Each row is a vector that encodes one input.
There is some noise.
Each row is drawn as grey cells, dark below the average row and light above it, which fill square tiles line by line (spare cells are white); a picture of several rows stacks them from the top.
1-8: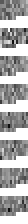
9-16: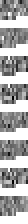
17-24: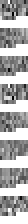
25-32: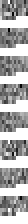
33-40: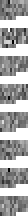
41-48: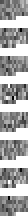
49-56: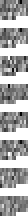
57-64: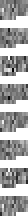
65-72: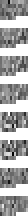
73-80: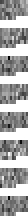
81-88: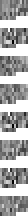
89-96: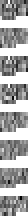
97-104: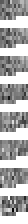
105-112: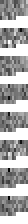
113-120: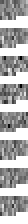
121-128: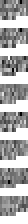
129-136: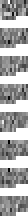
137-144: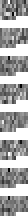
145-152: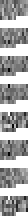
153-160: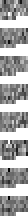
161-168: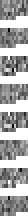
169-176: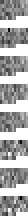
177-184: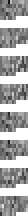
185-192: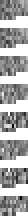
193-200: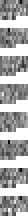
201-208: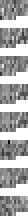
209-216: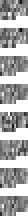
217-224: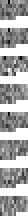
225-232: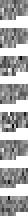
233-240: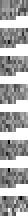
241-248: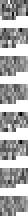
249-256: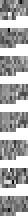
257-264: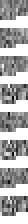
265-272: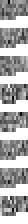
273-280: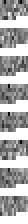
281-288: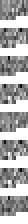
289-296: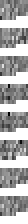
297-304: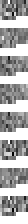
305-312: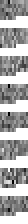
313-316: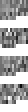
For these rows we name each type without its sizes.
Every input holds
either a point on a circle, or a point on a line and a true/false value.
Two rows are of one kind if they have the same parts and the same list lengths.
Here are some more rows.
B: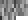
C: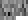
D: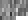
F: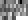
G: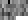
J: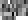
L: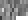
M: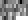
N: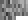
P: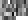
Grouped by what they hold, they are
B, C, D, G, L, N
F, J, M, P

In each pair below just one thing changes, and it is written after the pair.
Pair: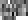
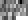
the true/false value
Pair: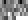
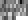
the place on the line
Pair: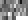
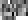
the true/false value
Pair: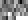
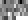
the place on the line
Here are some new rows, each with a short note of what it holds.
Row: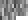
a point on a circle
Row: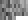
a point on a circle
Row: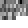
a point on a line and a true/false value
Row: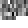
a point on a line and a true/false value
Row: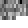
a point on a line and a true/false value
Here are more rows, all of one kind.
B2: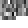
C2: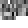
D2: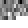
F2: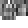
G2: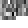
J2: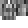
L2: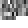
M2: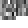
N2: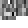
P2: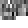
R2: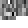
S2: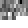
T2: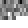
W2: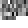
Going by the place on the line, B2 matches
D2, G2, M2 and T2.
